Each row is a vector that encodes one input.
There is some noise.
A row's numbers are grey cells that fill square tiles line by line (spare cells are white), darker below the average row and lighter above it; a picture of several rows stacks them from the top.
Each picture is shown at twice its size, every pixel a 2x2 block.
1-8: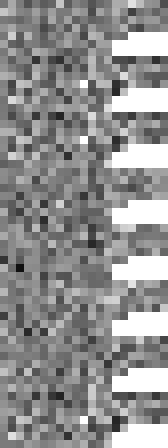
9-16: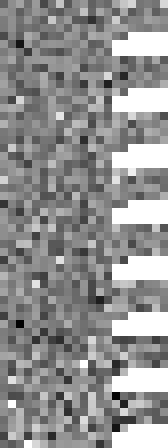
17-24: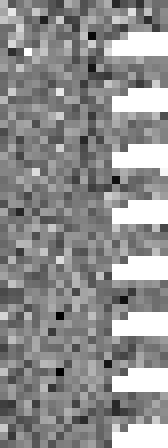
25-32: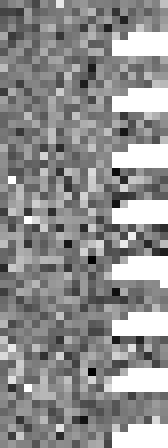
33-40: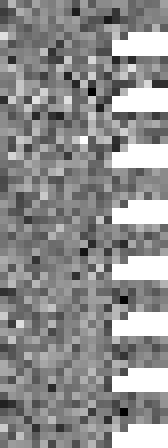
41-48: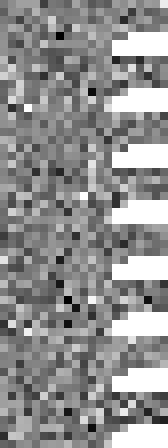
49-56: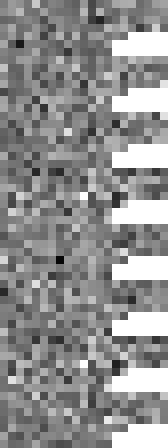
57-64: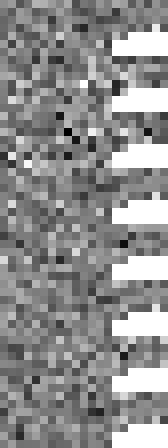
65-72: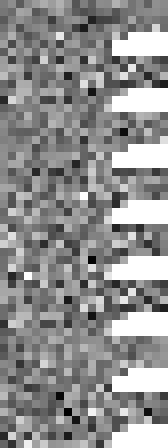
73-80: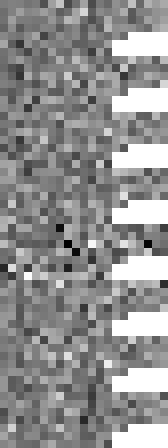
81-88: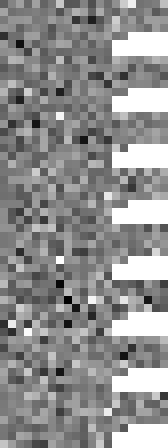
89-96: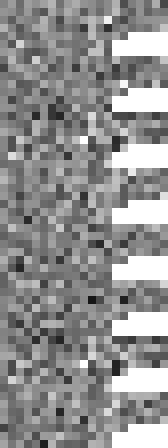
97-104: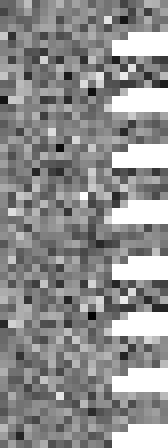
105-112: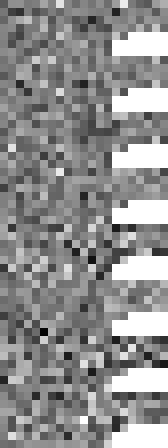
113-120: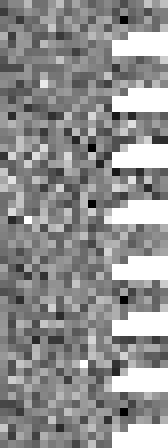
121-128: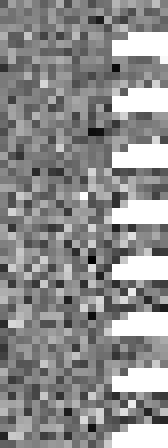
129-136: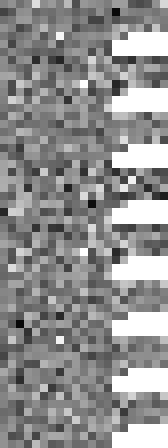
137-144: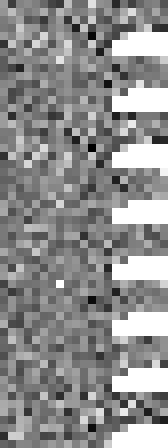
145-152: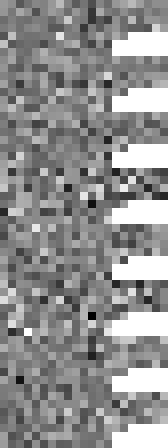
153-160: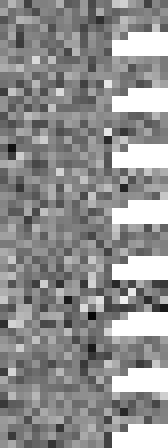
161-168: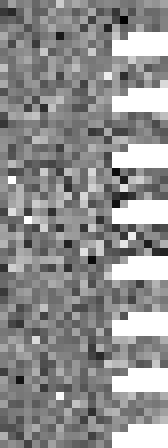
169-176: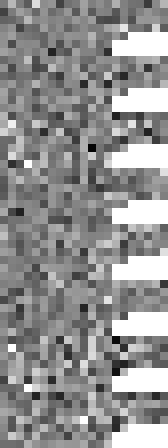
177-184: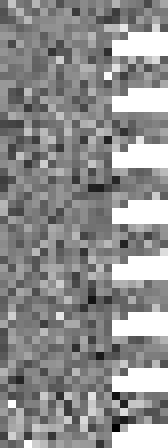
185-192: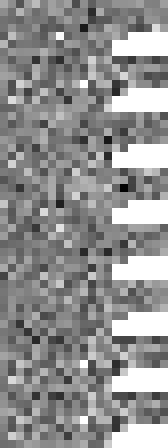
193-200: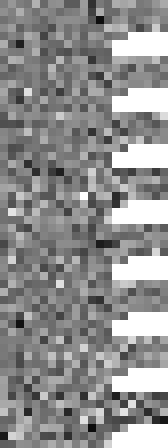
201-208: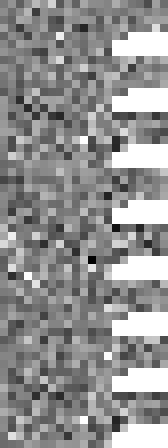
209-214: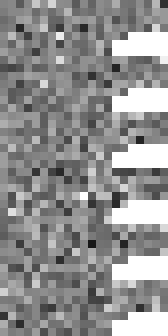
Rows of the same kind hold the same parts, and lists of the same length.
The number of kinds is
2.
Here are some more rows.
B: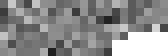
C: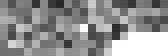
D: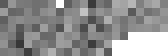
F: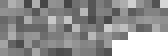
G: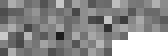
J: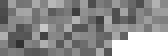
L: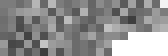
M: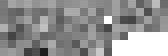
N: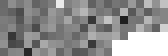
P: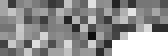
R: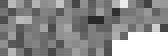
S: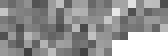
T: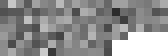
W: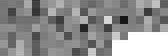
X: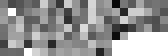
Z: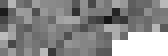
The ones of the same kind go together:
B, D, F, G, J, L, M, N, R, S, T, W, Z
C, P, X

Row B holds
a point on each of four 6-point lines.
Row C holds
one of 6 labels.
